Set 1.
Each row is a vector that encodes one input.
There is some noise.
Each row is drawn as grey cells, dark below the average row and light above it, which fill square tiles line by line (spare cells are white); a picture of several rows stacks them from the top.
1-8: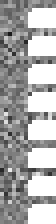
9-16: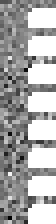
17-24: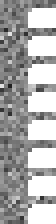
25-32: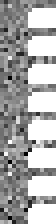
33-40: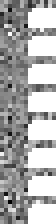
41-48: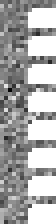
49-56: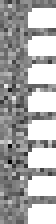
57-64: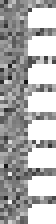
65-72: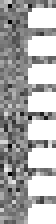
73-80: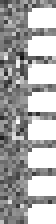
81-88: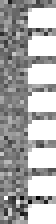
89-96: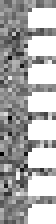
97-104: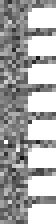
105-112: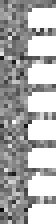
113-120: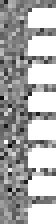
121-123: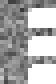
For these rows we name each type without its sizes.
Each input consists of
either a point on a circle and a label, or a point on a line.
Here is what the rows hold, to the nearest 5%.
About 70% of them hold a point on a circle and a label. The rest hold a point on a line.
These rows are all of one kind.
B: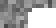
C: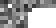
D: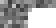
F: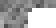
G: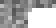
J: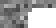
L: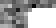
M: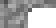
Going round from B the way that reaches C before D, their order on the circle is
B, M, C, J, G, D, L, F.
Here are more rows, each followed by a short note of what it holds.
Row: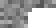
a point on a circle and a label
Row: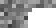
a point on a circle and a label
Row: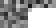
a point on a line
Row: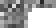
a point on a circle and a label
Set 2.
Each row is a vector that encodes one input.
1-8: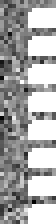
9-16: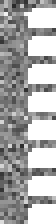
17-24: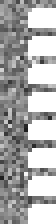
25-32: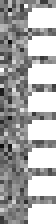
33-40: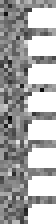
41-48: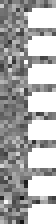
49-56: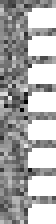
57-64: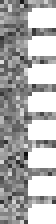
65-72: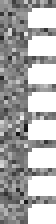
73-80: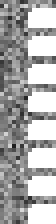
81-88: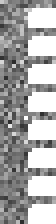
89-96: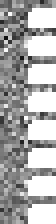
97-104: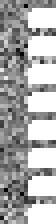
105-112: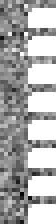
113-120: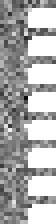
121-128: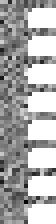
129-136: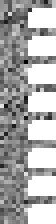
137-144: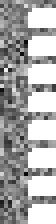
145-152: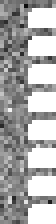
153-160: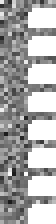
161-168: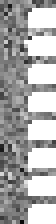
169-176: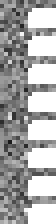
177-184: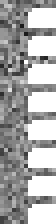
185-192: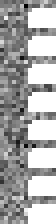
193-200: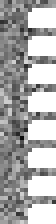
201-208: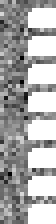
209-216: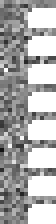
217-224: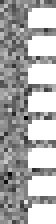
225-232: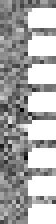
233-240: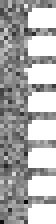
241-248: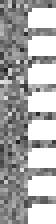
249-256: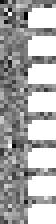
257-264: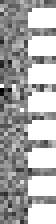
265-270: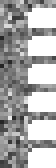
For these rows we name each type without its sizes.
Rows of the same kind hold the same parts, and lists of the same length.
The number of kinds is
2.
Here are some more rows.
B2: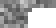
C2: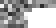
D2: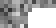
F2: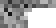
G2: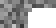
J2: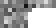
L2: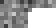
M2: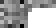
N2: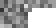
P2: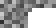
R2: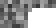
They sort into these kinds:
B2, C2, F2, G2, J2, L2, M2, P2
D2, N2, R2

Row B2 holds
a point on a circle and a label.
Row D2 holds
a point on a line.
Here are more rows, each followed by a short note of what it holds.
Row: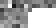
a point on a line
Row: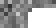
a point on a line
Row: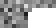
a point on a line
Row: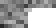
a point on a circle and a label
